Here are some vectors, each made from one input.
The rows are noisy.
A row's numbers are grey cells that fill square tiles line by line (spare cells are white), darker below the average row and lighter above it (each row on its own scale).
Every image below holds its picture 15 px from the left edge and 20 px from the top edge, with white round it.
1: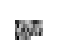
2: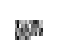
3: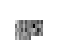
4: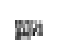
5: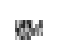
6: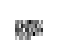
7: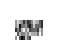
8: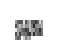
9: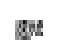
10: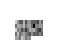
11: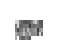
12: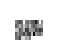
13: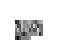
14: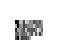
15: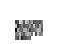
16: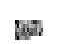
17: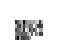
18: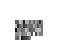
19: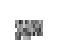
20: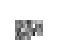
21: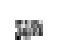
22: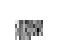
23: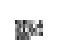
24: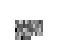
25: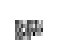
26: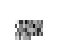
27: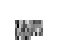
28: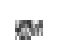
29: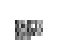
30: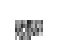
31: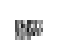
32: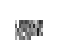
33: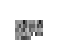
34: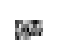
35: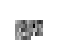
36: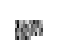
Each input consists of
a point on a 4-point line and a true/false value.
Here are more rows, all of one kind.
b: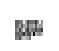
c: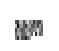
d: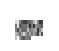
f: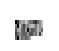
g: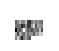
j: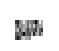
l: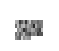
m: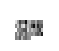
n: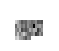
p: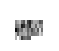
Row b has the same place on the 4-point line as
g and j.
